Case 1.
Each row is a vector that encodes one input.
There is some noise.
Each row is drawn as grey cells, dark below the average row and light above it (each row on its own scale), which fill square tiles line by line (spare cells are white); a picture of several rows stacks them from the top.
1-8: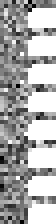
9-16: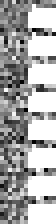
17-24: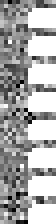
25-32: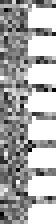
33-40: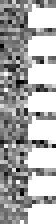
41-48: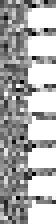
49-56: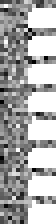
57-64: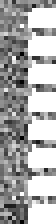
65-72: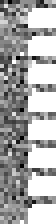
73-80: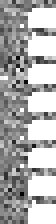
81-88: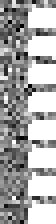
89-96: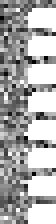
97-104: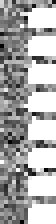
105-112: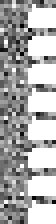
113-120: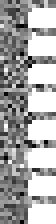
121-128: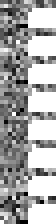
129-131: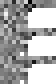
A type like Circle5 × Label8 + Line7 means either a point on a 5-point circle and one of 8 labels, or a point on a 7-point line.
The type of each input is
(Bool × Bool × Bool + Unit) × Line6 + Circle10.
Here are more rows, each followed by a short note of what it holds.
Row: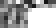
a point on a 10-point circle
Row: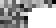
a point on a 10-point circle
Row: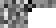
a point on a 10-point circle
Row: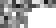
a point on a 10-point circle
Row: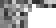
a point on a 6-point line and three true/false values
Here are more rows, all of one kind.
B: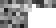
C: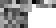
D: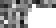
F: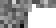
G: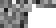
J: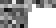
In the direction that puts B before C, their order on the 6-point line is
J, B, C, G, D, F.
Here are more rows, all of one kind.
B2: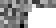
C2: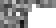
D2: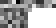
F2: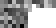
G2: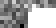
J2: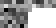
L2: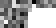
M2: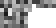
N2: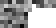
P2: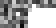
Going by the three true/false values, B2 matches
M2 and N2.
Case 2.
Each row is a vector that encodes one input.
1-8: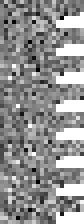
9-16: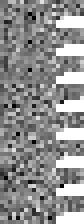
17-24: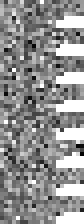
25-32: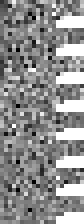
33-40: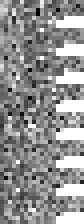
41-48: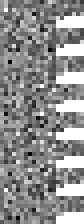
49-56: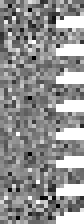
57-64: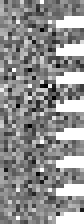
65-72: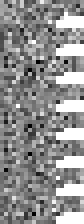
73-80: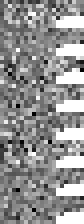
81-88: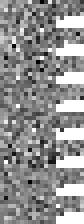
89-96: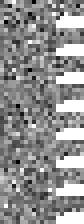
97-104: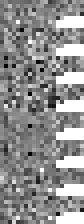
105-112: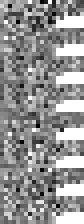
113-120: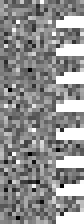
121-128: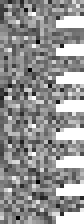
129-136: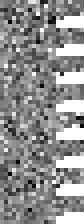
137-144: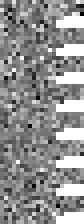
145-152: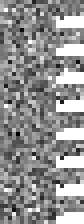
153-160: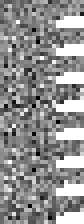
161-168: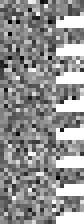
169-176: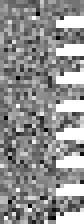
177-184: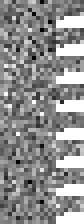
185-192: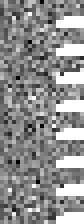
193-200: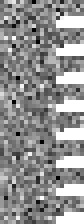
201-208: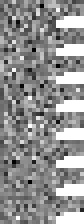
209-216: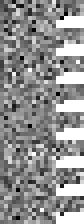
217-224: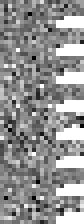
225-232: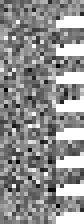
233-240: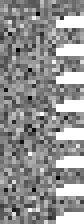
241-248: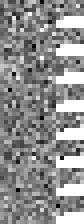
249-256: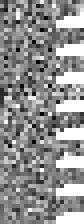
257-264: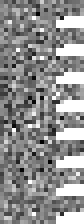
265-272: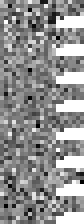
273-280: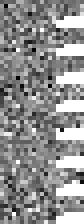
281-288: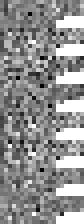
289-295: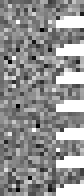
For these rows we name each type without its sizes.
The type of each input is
List(Line).
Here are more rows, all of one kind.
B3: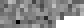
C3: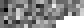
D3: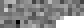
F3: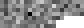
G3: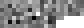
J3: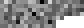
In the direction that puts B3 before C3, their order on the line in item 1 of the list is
G3, J3, D3, B3, C3, F3.
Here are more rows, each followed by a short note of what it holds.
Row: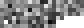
a list of two items
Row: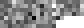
a list of three items
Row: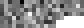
a list of one item
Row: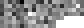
a list of one item
